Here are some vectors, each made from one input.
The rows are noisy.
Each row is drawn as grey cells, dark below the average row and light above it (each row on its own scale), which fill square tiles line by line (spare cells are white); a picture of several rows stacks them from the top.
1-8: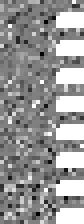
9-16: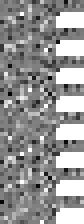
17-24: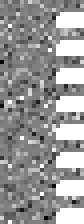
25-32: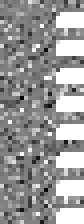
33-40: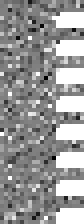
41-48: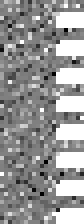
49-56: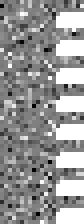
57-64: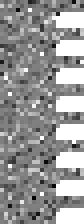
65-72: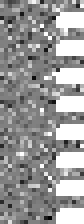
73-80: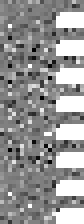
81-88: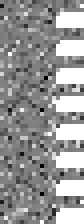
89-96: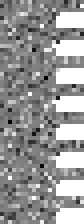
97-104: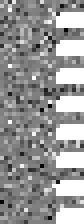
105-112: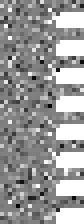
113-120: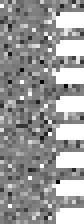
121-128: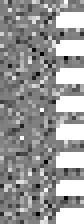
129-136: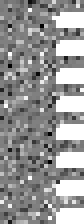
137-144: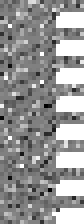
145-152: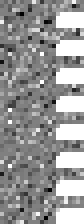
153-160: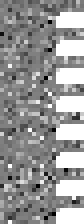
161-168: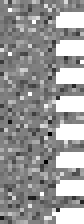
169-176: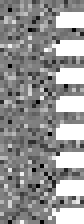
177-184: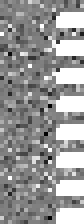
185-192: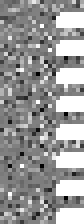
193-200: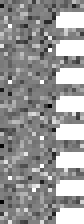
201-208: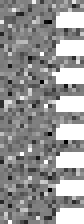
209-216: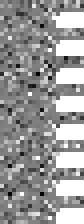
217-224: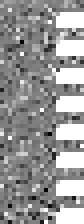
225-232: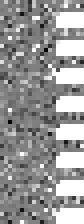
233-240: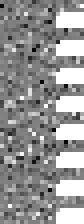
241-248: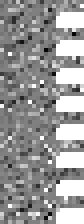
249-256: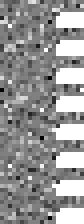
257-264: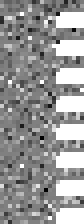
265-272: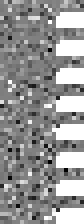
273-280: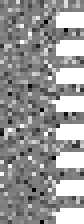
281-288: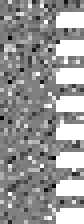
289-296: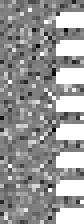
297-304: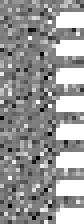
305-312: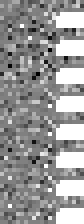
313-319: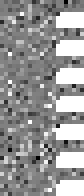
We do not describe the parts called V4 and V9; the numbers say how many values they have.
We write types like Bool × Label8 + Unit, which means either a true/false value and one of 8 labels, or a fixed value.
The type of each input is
Bool × ((Circle6 + Unit) × V4 + Line8) × V9 × V9.
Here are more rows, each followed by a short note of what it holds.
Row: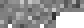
a point on a 6-point circle, a true/false value, a value of V4 and two values of V9
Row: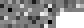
a point on an 8-point line, a true/false value and two values of V9
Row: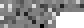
a point on an 8-point line, a true/false value and two values of V9
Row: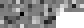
a point on an 8-point line, a true/false value and two values of V9
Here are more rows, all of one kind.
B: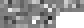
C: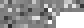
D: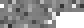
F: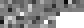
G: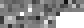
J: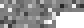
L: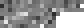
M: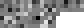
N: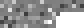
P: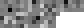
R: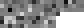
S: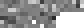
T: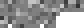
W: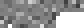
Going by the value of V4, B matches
C, G, L and S.
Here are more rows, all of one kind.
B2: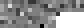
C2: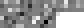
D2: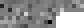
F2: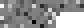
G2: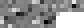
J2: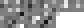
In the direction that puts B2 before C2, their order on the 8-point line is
F2, B2, G2, D2, C2, J2.
